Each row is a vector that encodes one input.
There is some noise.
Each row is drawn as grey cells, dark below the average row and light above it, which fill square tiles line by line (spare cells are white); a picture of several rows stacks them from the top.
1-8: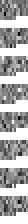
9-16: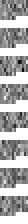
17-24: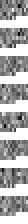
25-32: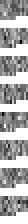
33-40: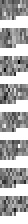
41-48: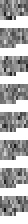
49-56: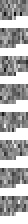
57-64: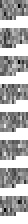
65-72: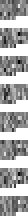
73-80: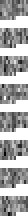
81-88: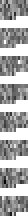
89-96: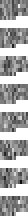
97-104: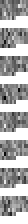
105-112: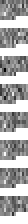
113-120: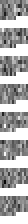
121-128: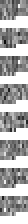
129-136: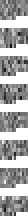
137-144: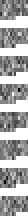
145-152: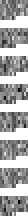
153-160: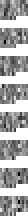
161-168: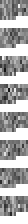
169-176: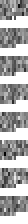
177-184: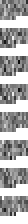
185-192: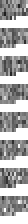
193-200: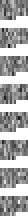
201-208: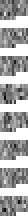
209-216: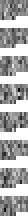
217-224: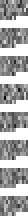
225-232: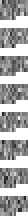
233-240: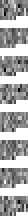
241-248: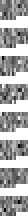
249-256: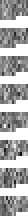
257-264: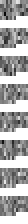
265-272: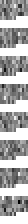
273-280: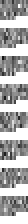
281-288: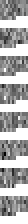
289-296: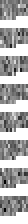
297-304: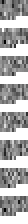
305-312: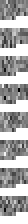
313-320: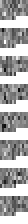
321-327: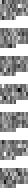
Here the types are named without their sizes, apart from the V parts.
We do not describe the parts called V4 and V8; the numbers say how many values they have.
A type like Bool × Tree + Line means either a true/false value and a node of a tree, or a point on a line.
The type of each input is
(Bool × V4 × V8 + Unit) × Circle × Label.
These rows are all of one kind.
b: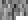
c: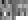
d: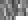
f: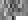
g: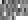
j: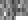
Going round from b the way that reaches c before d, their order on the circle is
b, f, g, c, d, j.
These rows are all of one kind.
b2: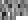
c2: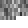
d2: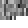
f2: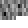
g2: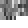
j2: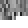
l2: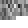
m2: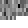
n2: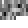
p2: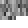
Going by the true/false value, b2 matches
l2, m2 and n2.
